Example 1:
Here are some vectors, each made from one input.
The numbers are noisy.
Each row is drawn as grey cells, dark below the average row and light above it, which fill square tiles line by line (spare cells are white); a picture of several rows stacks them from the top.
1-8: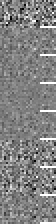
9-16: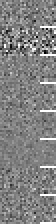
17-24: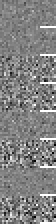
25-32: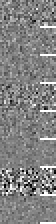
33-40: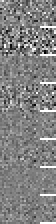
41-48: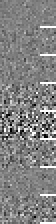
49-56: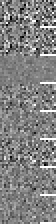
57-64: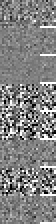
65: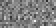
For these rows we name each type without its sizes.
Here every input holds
a list of points on a line.
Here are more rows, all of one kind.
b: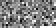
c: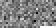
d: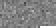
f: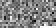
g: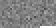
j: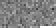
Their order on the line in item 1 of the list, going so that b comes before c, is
b, g, f, j, c, d.
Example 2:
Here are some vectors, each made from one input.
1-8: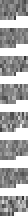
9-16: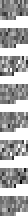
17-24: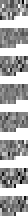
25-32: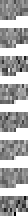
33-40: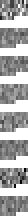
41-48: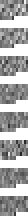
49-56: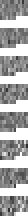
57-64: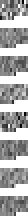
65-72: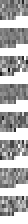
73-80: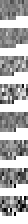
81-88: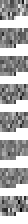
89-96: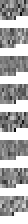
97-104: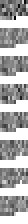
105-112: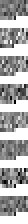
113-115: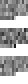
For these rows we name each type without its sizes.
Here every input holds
either a fixed value, or a node of a tree, or three true/false values.
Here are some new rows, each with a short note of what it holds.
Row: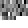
a node of a tree
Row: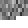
a node of a tree
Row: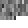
three true/false values
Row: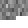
a node of a tree
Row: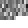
a fixed value
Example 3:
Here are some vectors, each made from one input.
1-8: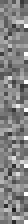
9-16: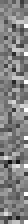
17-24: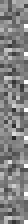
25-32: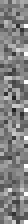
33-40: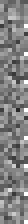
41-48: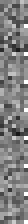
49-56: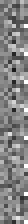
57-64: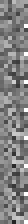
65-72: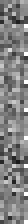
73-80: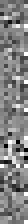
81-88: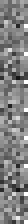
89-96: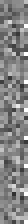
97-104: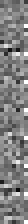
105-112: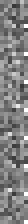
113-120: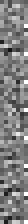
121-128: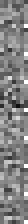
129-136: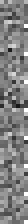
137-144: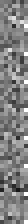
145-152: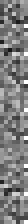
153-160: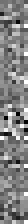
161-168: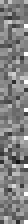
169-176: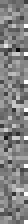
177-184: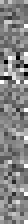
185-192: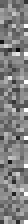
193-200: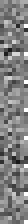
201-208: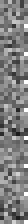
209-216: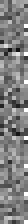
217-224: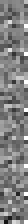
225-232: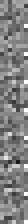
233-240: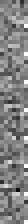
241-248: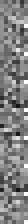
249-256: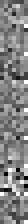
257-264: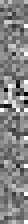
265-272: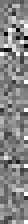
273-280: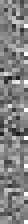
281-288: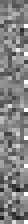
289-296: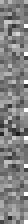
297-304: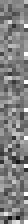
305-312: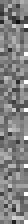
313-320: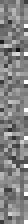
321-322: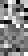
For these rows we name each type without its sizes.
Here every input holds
a list of points on a line.
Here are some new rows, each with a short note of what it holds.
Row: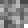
a list of two items
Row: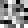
the empty list
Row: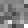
a list of one item
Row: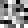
the empty list
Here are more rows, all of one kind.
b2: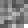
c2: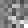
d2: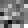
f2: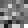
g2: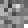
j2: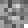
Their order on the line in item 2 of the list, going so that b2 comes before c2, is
f2, d2, b2, c2, j2, g2.
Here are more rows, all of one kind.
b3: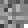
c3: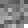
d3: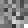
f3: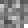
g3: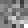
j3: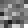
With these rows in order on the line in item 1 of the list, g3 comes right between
d3 and f3.
